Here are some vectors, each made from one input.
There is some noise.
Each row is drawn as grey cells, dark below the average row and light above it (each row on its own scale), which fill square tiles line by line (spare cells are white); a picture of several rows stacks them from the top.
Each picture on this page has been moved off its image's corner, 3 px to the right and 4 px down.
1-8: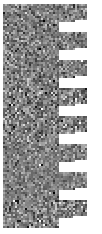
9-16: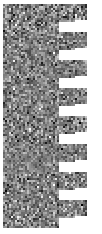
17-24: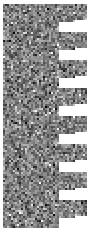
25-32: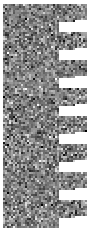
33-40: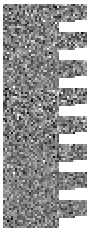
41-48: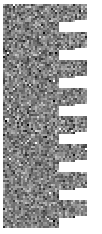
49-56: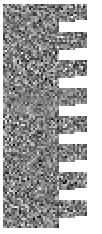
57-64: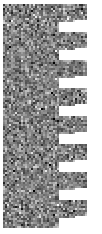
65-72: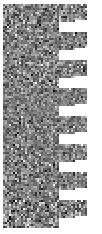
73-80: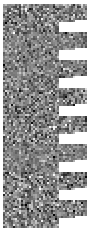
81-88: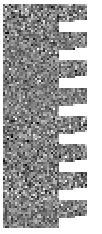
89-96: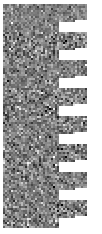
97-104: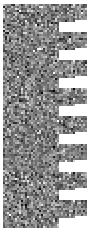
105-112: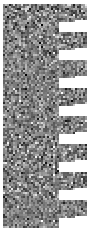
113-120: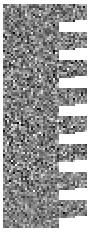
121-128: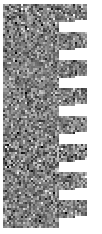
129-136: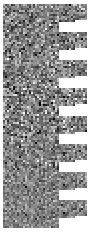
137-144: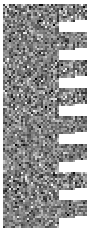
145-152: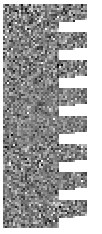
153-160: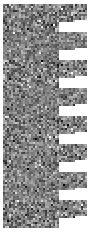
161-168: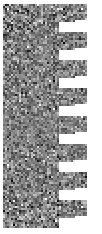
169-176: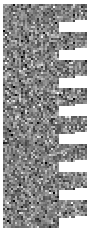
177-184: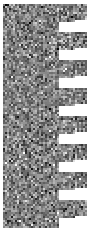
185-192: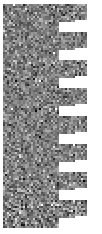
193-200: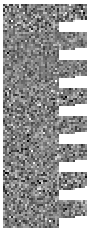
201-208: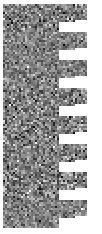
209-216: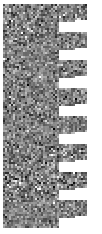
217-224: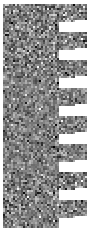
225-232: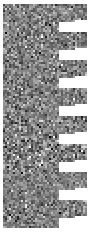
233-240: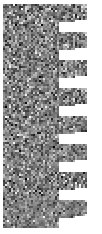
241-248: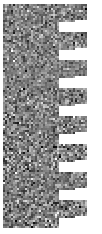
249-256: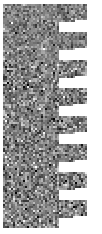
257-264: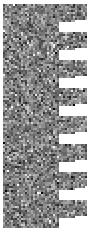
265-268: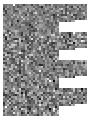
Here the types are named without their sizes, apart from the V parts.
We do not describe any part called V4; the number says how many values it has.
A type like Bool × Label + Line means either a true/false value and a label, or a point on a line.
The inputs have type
(Bool × Bool × Bool + Circle) × Circle × V4 + Unit.
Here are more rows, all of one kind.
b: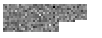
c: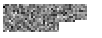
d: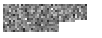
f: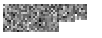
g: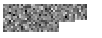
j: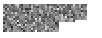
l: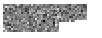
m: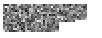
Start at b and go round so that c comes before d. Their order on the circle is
b, g, f, c, j, l, m, d.
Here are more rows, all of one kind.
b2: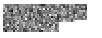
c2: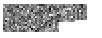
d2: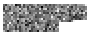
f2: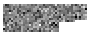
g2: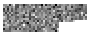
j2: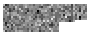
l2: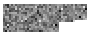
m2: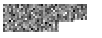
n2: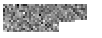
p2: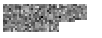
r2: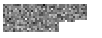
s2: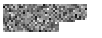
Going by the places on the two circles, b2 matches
f2, l2 and s2.
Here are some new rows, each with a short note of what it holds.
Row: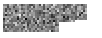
a fixed value
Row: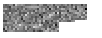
a point on each of two circles and a value of V4
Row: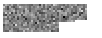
a fixed value
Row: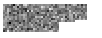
a point on a circle, three true/false values and a value of V4
